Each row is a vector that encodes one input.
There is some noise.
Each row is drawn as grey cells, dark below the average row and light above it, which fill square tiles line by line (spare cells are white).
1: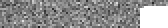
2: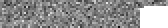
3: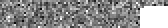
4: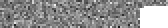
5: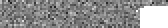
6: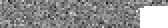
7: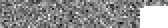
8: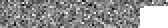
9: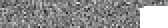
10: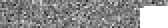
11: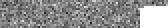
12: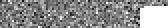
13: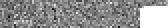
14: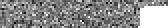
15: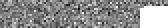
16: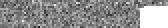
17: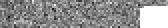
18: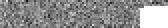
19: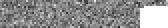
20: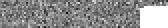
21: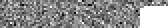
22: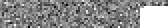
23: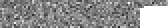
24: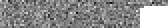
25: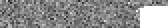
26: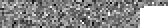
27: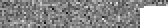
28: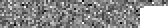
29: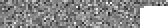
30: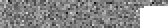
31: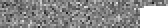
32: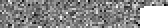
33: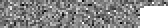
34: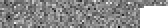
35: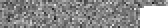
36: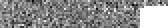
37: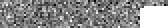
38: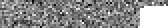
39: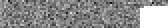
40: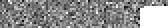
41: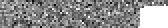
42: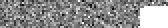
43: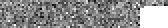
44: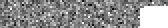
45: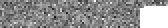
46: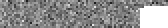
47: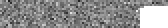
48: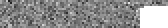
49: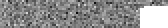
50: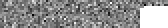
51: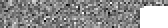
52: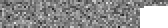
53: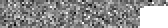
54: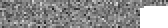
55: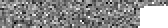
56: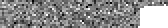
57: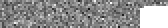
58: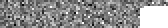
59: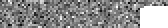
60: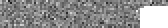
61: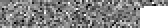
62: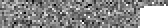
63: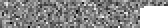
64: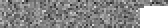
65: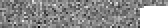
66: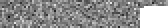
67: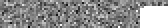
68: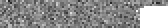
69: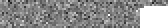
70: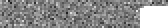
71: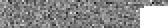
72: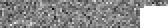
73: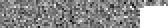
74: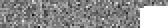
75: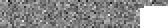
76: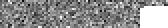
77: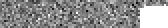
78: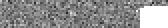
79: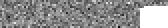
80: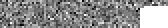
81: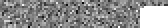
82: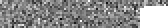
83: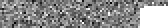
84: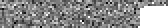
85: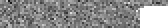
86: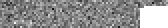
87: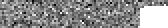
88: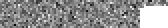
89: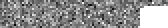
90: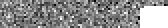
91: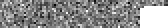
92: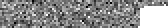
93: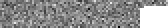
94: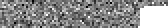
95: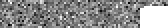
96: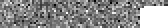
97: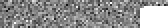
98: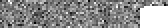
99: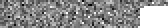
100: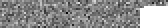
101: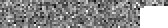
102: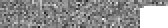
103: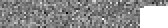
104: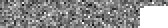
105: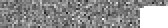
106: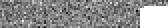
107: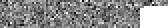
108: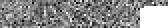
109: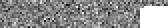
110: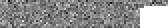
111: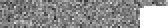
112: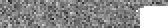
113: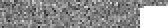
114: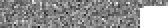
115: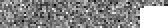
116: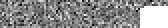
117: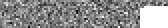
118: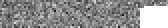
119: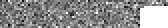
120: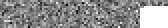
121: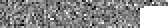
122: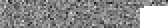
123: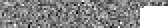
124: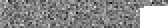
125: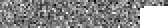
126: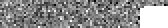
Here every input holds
a point on a 6-point circle, together with either a point on a 6-point circle, a point on each of two 3-point lines and a true/false value, or a point on a 5-point line.
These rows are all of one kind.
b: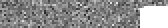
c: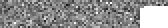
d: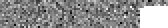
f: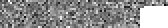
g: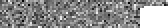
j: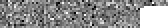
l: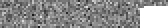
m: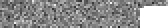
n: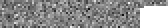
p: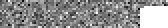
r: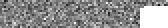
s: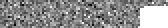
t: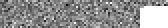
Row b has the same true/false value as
d and l.
